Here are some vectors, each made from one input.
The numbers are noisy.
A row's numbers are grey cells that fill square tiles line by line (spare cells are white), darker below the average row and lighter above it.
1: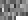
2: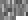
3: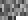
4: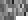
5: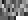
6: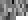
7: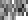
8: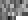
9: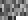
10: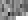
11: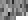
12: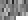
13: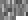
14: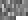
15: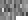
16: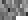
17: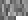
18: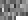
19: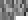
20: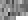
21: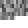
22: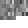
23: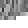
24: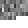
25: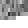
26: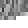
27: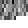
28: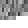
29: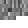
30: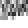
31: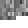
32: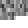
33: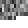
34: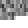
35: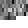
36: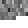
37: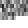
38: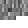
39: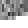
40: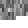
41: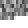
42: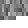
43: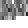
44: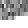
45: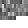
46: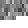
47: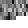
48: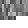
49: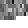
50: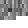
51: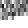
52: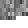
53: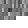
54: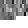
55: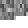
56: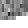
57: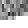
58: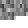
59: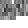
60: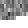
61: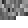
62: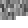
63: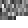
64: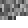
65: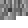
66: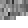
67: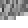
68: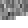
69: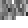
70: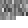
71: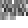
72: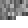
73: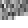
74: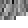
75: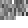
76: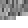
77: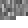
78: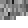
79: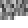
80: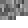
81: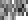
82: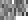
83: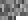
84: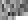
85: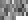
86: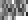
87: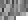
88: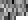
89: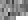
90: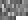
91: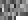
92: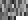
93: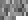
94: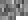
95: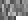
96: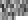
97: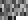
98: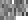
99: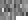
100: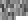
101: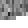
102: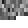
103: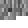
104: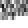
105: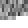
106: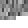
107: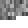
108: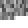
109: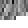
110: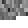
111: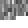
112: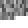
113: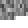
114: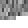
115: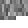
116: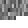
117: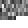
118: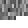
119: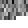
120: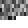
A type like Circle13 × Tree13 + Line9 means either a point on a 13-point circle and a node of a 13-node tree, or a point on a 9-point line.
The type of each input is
Label7 + Line8.
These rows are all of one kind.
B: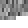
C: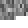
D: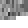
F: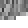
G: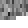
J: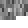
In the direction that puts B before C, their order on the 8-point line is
F, B, D, G, J, C.
